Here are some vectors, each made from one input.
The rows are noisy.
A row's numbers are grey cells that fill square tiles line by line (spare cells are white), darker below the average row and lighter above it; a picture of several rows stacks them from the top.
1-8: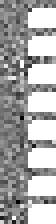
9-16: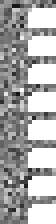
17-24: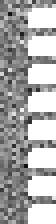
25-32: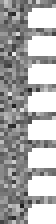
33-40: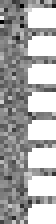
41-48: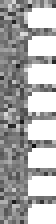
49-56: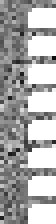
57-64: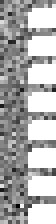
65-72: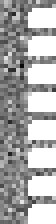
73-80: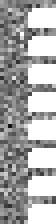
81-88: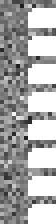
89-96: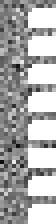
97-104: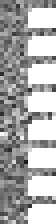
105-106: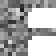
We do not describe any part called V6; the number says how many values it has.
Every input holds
either two labels (each one of 7), or a value of V6.
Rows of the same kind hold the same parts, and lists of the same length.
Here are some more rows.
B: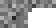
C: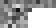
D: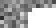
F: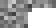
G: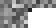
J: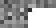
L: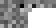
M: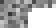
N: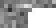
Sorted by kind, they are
B, C, G, J, L, N
D, F, M

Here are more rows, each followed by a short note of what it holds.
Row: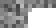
two labels (each one of 7)
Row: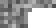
two labels (each one of 7)
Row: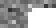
two labels (each one of 7)
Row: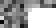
two labels (each one of 7)
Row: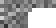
two labels (each one of 7)
